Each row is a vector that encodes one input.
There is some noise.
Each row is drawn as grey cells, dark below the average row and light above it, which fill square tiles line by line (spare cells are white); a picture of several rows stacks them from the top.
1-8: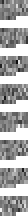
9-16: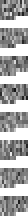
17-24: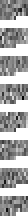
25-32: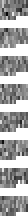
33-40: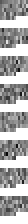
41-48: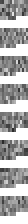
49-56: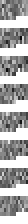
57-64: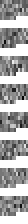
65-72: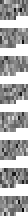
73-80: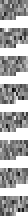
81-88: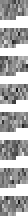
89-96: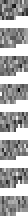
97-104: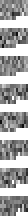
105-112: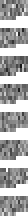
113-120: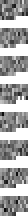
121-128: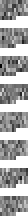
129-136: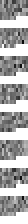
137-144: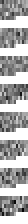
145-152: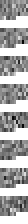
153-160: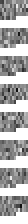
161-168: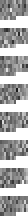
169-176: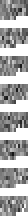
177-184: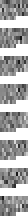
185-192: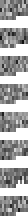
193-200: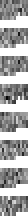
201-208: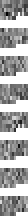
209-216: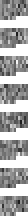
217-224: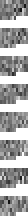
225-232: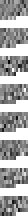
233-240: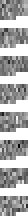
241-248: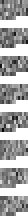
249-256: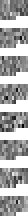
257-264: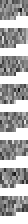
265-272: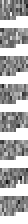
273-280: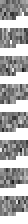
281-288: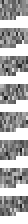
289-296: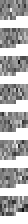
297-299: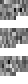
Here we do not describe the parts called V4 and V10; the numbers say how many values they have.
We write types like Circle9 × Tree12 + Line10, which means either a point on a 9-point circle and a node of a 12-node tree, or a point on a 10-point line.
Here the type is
(Label12 + Line7) × V4 × V10.
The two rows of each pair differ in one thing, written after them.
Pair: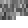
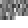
the value of V4
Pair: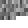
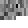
the value of V4
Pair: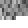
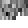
the value of V4
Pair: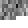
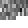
the value of V4
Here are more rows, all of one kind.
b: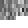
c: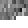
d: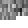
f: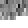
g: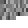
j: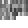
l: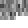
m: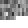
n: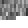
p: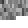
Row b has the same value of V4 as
g, m, n and p.
